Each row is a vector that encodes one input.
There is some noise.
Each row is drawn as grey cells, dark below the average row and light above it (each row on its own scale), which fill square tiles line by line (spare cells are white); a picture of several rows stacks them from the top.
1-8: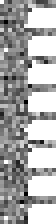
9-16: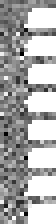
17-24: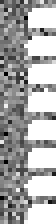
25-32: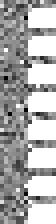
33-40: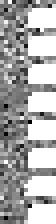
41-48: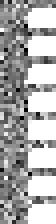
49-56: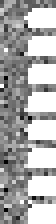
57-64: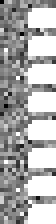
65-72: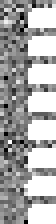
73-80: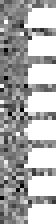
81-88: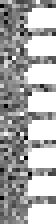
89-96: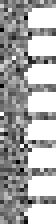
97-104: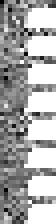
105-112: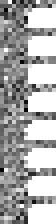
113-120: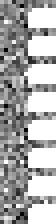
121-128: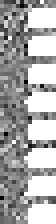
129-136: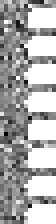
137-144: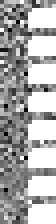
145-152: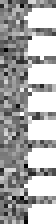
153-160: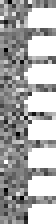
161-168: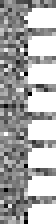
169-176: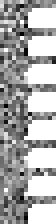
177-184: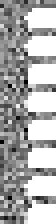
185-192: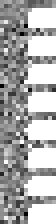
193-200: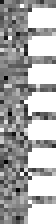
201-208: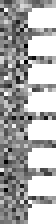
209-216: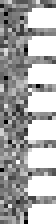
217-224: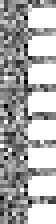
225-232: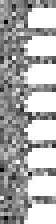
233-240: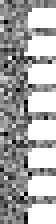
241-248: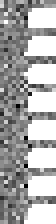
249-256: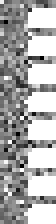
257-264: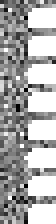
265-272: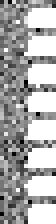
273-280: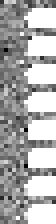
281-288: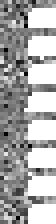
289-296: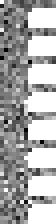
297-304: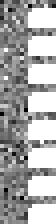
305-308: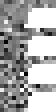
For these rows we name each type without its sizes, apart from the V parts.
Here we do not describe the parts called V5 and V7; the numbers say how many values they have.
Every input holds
a point on a line and a value of V5, together with either a point on a line, or a value of V7.
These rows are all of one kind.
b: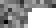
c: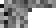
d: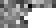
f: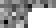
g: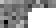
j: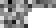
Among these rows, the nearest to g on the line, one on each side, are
c and f.
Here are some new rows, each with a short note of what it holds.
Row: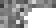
a point on a line, a value of V5 and a value of V7
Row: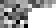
a point on each of two lines and a value of V5
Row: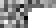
a point on each of two lines and a value of V5
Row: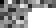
a point on a line, a value of V5 and a value of V7
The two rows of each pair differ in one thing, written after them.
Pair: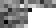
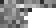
the value of V7
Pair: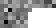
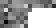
the place on the line
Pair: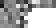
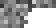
the value of V7
